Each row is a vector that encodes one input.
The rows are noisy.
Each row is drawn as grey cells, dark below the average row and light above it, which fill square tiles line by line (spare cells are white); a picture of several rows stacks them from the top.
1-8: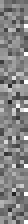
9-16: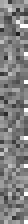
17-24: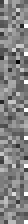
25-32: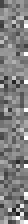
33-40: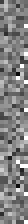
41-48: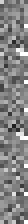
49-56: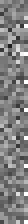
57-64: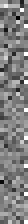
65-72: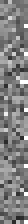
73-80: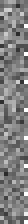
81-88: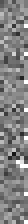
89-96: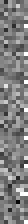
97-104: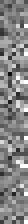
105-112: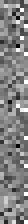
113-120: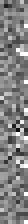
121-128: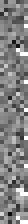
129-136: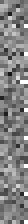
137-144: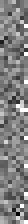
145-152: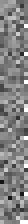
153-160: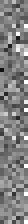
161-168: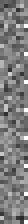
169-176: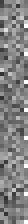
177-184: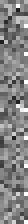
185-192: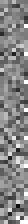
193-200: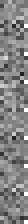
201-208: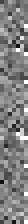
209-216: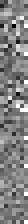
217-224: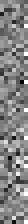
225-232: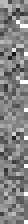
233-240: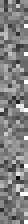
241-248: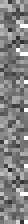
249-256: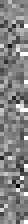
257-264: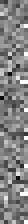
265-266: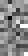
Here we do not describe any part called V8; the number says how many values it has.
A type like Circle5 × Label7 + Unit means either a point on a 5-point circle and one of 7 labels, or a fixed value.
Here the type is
Bool × (Line5 + List2(V8)) × Tree12.
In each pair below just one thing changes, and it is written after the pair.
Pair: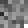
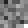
the node of the tree
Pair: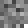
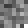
the true/false value
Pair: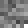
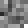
the value of V8 in item 2 of the list
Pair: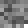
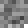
the value of V8 in item 2 of the list
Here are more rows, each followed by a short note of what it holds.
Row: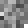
a node of a 12-node tree and a true/false value, together with a list of one item
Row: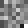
a node of a 12-node tree and a true/false value, together with the empty list
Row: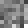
a node of a 12-node tree and a true/false value, together with a list of two items
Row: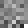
a node of a 12-node tree and a true/false value, together with the empty list
